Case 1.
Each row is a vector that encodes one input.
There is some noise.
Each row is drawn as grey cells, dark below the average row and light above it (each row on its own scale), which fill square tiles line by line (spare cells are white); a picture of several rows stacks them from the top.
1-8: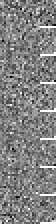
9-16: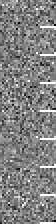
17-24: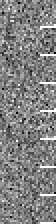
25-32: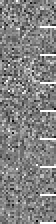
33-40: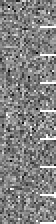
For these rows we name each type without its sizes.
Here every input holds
a point on a line and three true/false values.
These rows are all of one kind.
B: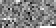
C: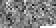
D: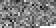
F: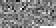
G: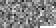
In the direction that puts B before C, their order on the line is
G, B, C, D, F.
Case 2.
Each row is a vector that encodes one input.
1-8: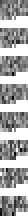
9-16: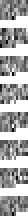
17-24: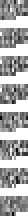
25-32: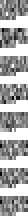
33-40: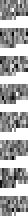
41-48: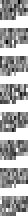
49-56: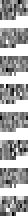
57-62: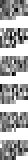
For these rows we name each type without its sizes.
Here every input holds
a list of points on a line.
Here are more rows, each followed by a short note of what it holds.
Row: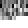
a list of one item
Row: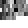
the empty list
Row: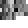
the empty list
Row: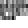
a list of two items
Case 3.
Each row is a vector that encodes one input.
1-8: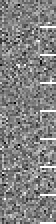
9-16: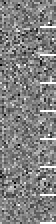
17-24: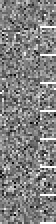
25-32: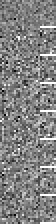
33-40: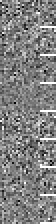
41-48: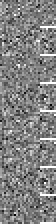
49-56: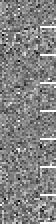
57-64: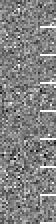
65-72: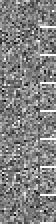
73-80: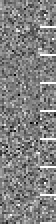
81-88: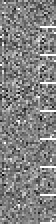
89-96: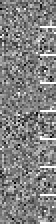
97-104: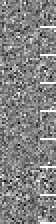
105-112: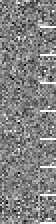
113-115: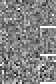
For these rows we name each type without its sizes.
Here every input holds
either a point on a line, or three true/false values.
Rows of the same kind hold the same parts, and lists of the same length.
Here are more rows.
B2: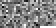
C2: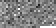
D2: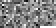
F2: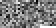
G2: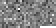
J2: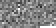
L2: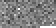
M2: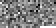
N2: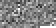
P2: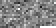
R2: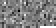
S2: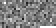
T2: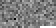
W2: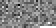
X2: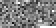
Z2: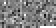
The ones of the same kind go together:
B2, C2, D2, G2, J2, L2, M2, N2, P2, R2, S2, T2, Z2
F2, W2, X2

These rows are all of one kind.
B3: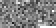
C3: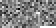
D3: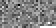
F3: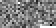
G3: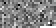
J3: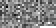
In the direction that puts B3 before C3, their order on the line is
B3, F3, C3, J3, D3, G3.
